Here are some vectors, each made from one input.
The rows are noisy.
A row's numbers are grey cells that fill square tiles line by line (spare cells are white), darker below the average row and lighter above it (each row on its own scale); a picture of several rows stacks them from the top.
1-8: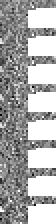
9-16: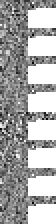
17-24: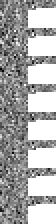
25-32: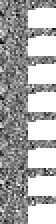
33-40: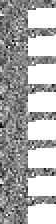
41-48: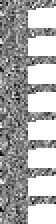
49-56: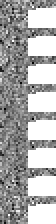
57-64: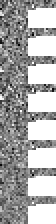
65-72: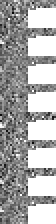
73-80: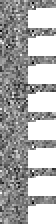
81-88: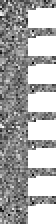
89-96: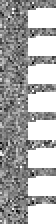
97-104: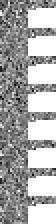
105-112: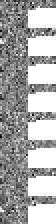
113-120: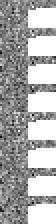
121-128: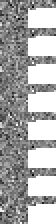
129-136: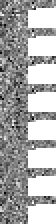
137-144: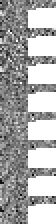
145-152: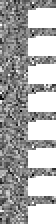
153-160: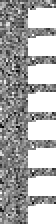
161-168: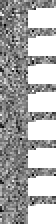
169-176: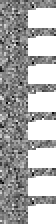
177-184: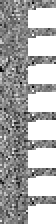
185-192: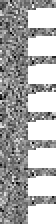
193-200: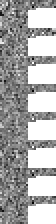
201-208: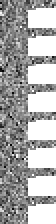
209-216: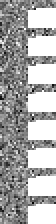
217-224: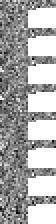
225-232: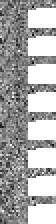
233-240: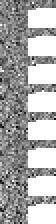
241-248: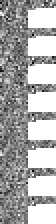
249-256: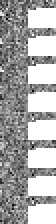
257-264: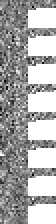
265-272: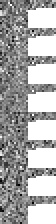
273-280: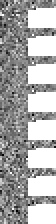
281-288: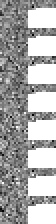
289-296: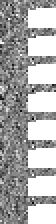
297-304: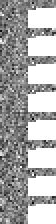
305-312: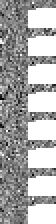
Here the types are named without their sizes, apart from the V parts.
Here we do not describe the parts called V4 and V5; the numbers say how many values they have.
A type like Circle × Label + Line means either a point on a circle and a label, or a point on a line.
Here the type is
Bool × Label × (Tree + Unit) × V4 × V5.
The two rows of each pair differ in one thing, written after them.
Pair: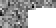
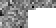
the label
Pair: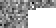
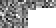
the value of V4
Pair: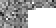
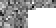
the value of V4
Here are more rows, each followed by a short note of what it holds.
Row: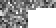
a label, a true/false value, a value of V4 and a value of V5
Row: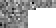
a label, a true/false value, a value of V4 and a value of V5
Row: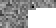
a label, a node of a tree, a true/false value, a value of V4 and a value of V5
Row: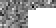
a label, a true/false value, a value of V4 and a value of V5
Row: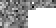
a label, a node of a tree, a true/false value, a value of V4 and a value of V5
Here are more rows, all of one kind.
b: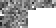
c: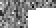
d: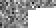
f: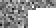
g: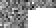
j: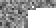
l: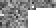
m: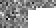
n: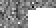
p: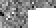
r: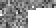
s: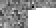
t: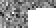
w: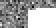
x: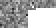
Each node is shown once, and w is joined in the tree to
p and x.
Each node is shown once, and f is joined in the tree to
m.
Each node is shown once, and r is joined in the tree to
p.
